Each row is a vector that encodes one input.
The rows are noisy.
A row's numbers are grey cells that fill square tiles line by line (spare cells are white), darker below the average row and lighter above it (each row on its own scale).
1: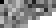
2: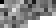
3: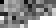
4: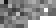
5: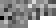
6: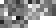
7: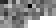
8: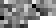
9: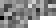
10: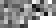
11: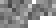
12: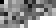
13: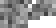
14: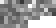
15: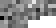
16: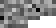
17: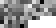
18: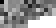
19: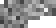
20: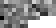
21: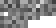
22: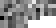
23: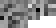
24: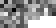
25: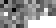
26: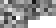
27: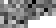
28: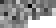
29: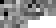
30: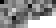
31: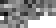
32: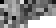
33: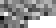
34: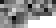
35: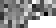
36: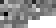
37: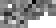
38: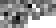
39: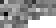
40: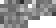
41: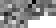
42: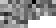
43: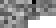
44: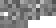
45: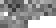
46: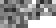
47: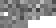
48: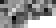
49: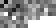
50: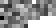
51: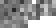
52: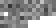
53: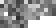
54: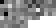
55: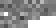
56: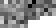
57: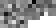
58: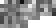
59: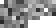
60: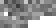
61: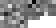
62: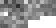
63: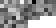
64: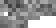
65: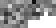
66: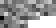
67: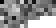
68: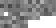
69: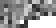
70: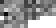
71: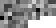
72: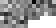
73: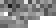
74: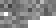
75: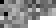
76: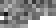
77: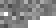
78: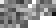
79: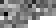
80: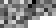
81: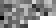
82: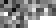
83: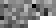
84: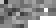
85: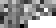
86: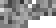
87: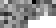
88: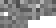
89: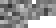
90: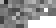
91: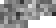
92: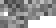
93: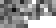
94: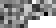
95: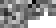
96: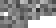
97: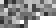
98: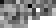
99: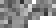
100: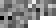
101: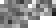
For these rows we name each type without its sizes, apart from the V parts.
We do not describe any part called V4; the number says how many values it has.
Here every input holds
a point on a line, together with either a point on a line, or a value of V4.
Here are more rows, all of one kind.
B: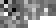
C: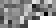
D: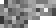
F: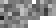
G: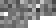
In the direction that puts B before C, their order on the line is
B, D, C, F, G.
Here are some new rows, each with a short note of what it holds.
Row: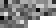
a point on a line and a value of V4
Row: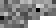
a point on a line and a value of V4
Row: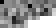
a point on each of two lines
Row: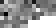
a point on each of two lines
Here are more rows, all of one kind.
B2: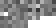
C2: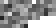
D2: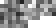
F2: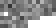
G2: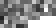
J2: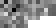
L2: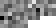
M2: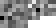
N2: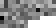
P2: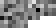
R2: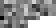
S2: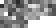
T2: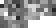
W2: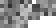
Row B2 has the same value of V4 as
F2, J2, S2 and T2.
